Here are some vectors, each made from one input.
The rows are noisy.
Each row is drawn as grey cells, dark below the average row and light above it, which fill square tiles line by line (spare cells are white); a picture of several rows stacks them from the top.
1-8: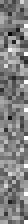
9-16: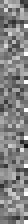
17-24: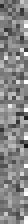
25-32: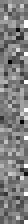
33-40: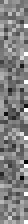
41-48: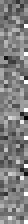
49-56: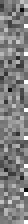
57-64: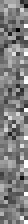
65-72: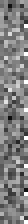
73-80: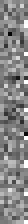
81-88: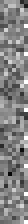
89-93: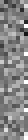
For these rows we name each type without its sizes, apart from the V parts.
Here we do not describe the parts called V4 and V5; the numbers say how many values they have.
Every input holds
a value of V4, together with either a point on each of two lines, or a true/false value and a value of V5.
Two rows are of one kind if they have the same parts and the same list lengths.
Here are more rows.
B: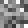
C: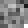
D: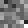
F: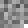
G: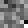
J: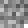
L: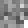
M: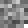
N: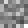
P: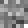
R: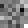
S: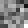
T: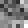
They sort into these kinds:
B, C, F, J, L, M, N, P, S
D, G, R, T

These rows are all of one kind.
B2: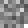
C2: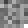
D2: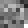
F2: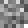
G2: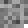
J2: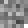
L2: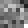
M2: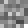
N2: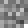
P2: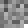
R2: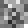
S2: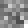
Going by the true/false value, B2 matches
F2, P2 and R2.
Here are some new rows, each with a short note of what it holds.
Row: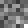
a point on each of two lines and a value of V4
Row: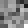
a true/false value, a value of V4 and a value of V5
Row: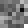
a point on each of two lines and a value of V4
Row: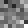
a point on each of two lines and a value of V4
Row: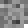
a true/false value, a value of V4 and a value of V5
